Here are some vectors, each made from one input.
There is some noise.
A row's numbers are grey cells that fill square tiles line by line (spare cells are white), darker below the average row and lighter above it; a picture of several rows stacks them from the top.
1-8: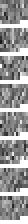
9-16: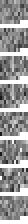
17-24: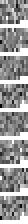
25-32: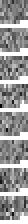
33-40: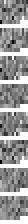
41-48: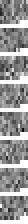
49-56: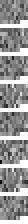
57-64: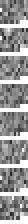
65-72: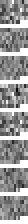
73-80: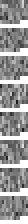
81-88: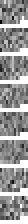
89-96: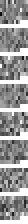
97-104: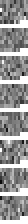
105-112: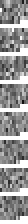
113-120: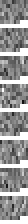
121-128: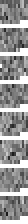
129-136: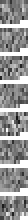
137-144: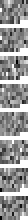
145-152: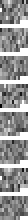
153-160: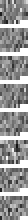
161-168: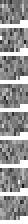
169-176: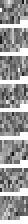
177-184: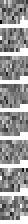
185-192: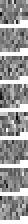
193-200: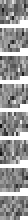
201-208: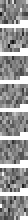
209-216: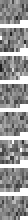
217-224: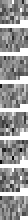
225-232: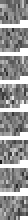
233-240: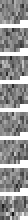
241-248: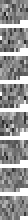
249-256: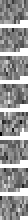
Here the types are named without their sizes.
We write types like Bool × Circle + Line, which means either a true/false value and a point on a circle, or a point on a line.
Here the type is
Bool × Bool × Bool + List(Line).
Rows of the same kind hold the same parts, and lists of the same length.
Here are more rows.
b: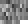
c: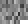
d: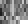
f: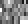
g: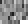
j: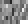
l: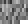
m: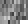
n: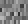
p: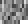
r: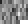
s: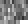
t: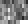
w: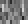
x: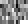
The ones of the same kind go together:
b, c, g, j, l, m, n, p, r
d, f
s, t, w
x

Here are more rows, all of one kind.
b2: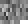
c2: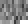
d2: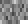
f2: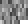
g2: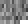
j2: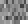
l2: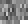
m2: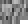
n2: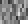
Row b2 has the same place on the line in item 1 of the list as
d2 and l2.
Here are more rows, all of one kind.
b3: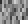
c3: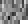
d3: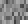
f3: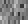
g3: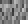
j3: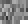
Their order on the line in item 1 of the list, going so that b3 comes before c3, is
f3, d3, j3, g3, b3, c3.
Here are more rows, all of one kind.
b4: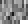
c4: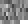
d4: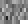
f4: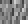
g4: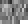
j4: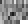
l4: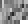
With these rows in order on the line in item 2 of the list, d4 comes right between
j4 and l4.
